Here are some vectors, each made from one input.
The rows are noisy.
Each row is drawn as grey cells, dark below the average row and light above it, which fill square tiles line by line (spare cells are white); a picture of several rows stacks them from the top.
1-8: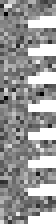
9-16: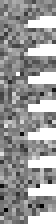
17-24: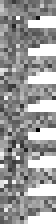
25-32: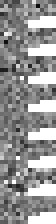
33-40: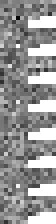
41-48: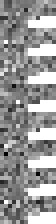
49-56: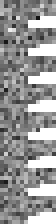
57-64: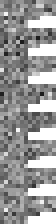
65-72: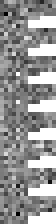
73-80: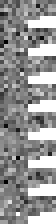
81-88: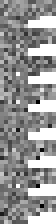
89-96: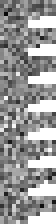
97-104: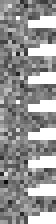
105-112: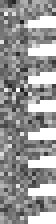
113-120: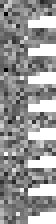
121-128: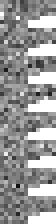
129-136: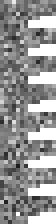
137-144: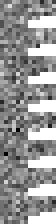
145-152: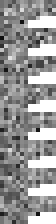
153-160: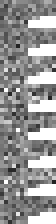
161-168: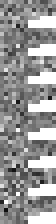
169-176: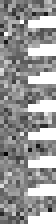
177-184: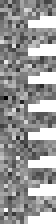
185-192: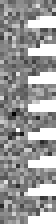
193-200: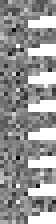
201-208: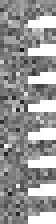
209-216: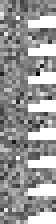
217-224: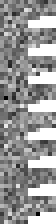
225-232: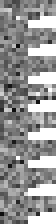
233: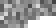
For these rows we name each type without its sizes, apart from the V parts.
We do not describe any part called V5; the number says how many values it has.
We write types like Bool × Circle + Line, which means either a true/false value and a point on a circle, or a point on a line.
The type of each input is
(Circle + Line × V5) × Tree.
